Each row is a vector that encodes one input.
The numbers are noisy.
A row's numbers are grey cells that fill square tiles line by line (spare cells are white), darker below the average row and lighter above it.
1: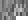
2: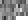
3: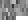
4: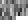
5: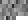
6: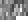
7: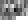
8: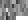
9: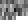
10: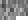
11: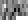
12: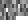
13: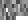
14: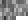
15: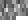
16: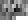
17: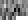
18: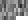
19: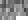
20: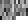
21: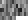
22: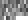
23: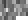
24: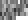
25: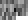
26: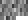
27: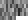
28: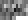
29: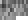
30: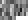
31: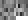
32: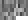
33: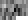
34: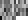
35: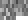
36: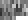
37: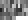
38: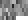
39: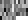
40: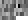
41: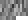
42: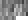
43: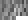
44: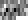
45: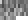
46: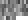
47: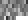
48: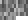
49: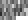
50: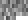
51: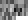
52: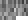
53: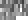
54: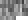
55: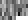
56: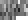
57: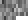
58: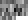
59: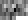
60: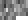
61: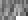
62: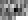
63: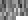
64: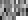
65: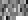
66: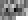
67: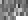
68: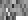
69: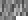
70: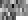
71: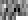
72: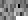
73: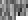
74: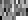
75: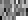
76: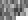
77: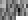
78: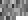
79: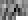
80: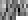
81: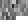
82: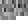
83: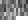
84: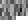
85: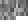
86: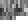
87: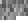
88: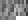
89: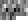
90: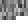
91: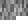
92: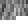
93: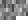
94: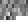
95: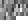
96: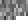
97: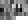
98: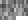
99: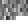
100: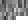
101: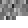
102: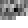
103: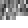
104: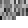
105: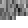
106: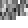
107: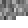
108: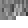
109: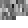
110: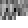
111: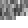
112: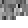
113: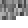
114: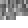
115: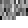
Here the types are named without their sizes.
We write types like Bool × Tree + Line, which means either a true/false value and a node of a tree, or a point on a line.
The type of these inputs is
Bool × Bool × Bool + List(Line).
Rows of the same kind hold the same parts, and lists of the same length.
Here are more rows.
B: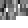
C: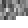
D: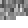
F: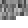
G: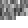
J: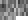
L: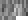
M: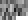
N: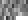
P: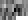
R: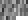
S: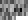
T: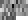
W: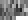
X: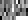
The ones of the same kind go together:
B, C, F, T
D, J, L, N, R
G, M, P, S, W
X

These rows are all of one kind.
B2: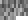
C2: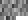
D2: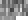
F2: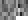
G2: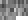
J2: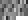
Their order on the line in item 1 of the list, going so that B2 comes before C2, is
F2, B2, G2, D2, J2, C2.
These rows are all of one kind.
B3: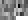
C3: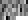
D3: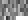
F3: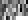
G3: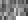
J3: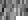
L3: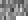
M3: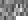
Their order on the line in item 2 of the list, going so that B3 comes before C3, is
L3, F3, D3, G3, B3, M3, C3, J3.
